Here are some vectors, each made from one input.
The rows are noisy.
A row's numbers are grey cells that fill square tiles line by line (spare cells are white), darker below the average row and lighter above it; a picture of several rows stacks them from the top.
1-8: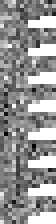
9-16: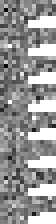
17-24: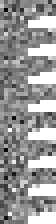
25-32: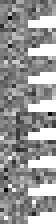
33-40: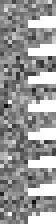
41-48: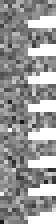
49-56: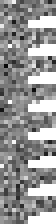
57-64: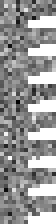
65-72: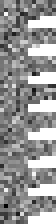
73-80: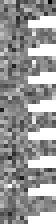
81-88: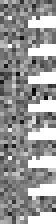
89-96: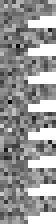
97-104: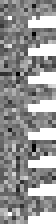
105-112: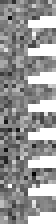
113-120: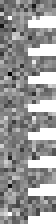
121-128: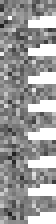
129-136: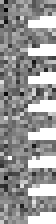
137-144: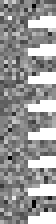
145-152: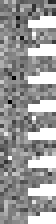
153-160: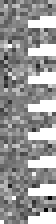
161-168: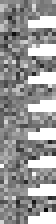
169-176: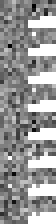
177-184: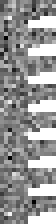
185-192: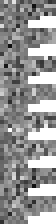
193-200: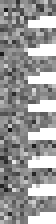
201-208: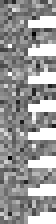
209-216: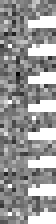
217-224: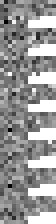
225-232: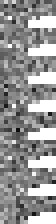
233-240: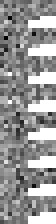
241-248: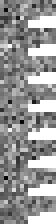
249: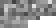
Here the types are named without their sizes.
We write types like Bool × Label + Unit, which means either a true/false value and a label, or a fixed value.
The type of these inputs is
Circle × (Circle + Tree).
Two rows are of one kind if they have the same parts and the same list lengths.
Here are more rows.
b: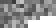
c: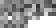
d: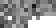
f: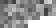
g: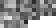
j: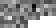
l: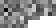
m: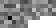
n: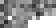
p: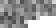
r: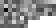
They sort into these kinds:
b, f, m, p
c, d, g, j, l, n, r

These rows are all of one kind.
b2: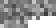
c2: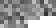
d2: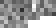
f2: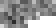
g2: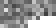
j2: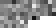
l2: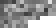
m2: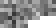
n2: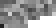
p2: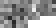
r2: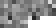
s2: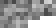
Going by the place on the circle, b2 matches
c2, f2, g2 and m2.
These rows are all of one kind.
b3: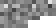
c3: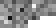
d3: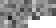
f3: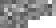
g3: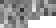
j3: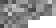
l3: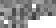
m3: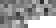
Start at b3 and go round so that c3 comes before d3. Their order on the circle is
b3, l3, c3, g3, d3, m3, j3, f3.
